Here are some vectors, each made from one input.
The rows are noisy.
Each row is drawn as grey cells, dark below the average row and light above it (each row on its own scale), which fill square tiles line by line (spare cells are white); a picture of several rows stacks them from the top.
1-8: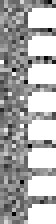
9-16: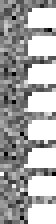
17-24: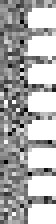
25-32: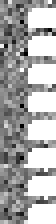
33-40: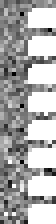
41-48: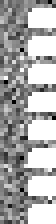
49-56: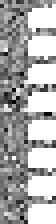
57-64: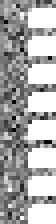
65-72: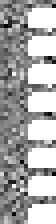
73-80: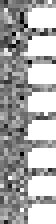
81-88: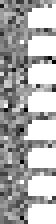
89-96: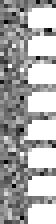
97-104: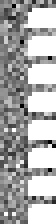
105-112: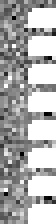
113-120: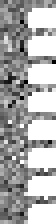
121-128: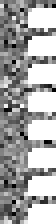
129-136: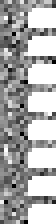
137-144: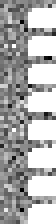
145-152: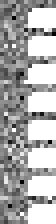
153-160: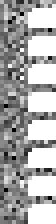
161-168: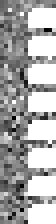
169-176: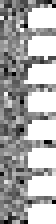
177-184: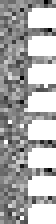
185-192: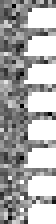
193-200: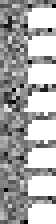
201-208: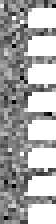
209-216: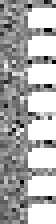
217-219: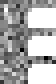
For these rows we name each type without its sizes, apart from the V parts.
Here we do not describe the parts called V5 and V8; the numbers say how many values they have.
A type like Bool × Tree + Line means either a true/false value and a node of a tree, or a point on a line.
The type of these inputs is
(Label + Line) × V8 + V5.
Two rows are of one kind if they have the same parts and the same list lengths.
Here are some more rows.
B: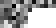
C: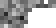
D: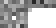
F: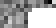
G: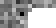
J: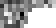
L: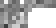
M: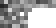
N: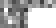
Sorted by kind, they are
B, C
D, F, L, M
G, J, N

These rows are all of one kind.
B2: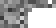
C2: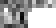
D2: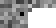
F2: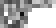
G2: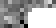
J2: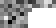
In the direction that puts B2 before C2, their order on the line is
B2, G2, C2, F2, D2, J2.
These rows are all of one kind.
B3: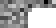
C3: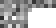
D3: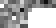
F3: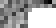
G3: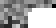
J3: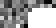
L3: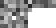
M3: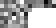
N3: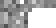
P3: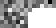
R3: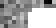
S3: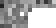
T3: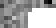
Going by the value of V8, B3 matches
L3, R3, S3 and T3.
